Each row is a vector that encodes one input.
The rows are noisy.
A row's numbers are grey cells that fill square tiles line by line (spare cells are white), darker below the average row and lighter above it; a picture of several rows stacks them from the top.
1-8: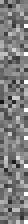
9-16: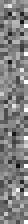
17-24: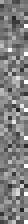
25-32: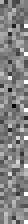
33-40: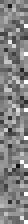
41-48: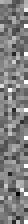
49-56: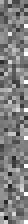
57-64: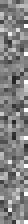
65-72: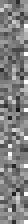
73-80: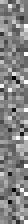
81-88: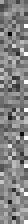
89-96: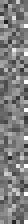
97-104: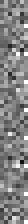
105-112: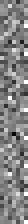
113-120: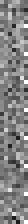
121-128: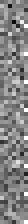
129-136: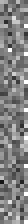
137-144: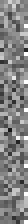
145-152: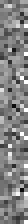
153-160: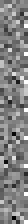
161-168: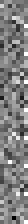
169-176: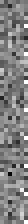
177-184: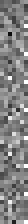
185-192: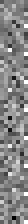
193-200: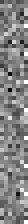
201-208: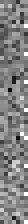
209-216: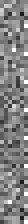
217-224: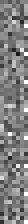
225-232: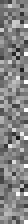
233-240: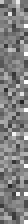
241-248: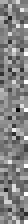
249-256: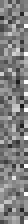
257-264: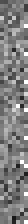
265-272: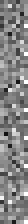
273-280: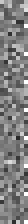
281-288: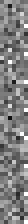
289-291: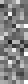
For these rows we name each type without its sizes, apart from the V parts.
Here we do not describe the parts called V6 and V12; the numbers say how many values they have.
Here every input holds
a value of V12, together with either a point on a circle and a true/false value, or a value of V6.
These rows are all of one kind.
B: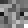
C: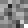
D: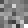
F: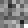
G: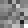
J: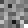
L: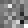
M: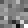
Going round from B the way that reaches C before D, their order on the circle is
B, C, F, J, G, L, D, M.
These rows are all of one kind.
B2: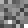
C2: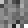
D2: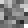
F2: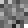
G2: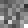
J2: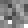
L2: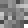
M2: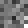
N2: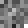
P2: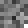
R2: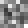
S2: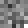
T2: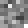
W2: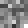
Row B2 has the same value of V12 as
D2, F2 and R2.
